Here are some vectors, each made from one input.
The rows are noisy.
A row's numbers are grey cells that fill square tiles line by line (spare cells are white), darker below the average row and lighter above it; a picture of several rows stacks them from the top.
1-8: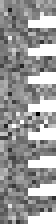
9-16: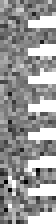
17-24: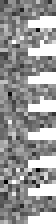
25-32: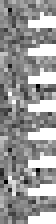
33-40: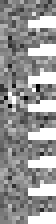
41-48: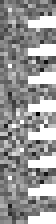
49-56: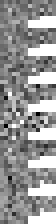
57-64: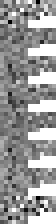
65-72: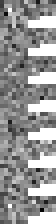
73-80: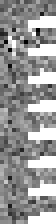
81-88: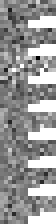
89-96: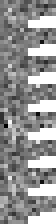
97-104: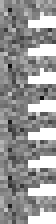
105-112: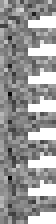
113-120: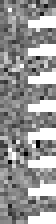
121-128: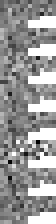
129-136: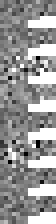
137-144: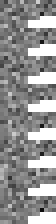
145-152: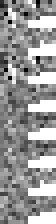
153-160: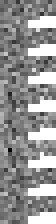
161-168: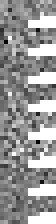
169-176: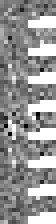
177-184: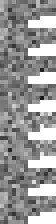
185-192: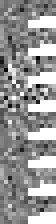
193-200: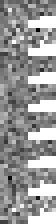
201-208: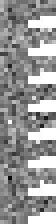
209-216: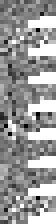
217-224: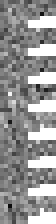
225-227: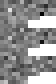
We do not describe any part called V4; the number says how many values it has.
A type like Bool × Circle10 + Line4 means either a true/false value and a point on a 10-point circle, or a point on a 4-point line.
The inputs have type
Line7 × (Line9 + V4).
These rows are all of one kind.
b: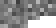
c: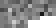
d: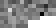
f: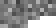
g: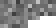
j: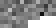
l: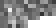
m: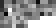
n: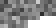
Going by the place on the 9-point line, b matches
f and l.
